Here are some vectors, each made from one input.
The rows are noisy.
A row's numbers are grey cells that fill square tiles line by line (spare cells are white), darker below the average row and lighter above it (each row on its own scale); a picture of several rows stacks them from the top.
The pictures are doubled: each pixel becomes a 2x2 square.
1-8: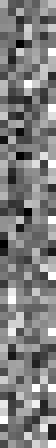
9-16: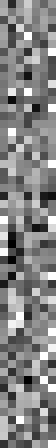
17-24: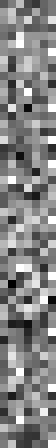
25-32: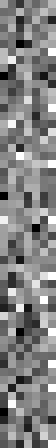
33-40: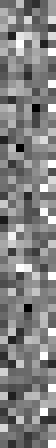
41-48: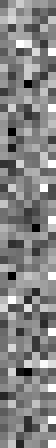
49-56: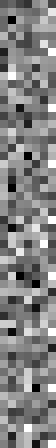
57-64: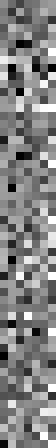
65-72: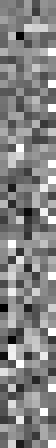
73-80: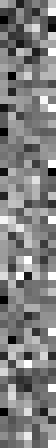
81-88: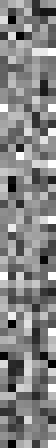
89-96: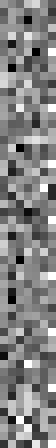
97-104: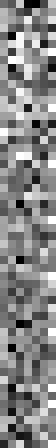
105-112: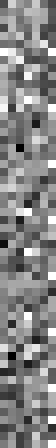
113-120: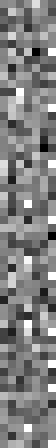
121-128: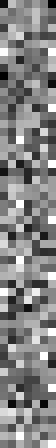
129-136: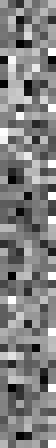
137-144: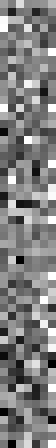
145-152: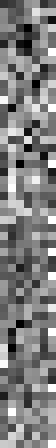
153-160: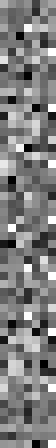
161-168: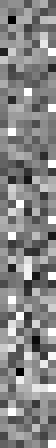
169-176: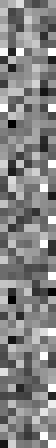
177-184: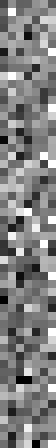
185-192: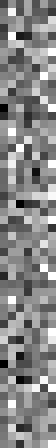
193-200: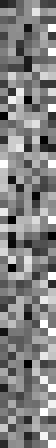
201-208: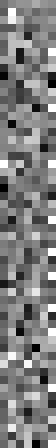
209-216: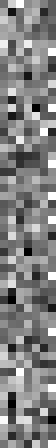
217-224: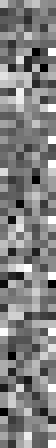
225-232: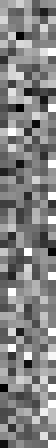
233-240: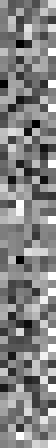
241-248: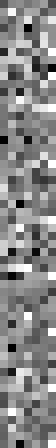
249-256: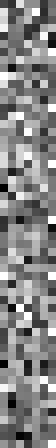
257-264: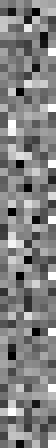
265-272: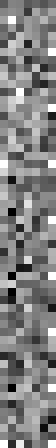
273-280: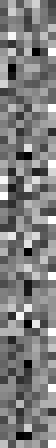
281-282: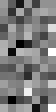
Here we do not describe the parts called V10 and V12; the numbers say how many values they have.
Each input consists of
a value of V10, together with either a point on a 7-point line and a value of V12, or a point on a 9-point line.
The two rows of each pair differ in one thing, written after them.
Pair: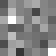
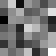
the value of V10
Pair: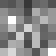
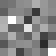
the value of V10
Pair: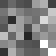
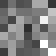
the place on the 7-point line
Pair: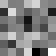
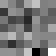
the value of V12
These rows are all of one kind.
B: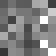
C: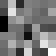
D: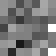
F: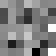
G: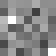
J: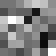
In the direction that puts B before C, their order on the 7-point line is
F, D, J, B, G, C.
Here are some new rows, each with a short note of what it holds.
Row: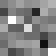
a point on a 7-point line, a value of V10 and a value of V12
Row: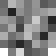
a point on a 7-point line, a value of V10 and a value of V12
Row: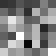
a point on a 7-point line, a value of V10 and a value of V12
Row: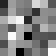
a point on a 7-point line, a value of V10 and a value of V12
